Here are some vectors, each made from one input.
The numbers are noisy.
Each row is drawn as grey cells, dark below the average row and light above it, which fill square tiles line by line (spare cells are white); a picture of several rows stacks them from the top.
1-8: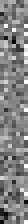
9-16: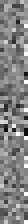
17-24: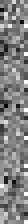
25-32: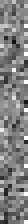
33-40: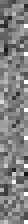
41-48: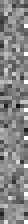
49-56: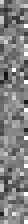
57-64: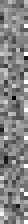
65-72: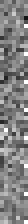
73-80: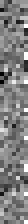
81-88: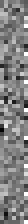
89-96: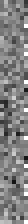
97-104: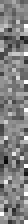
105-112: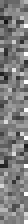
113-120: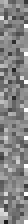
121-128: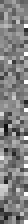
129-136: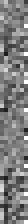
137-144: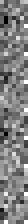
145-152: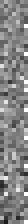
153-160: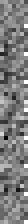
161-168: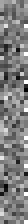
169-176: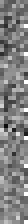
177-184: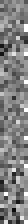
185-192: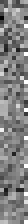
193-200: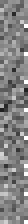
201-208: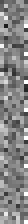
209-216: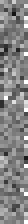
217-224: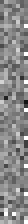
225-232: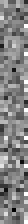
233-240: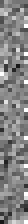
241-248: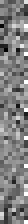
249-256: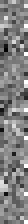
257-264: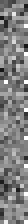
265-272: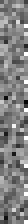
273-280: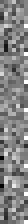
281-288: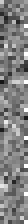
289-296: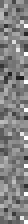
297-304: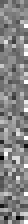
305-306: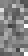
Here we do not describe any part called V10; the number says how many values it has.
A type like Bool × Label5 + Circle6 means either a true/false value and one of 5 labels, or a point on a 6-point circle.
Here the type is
Bool × Bool × Bool × (Unit + V10 × V10) + Line4 × Line8 + Unit.
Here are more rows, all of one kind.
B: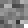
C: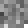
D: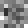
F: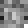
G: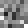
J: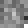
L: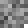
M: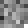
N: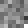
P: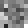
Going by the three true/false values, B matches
D and P.
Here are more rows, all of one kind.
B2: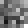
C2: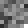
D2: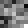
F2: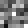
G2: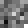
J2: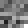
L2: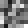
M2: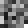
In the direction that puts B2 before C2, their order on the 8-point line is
F2, G2, D2, B2, L2, C2, M2, J2.
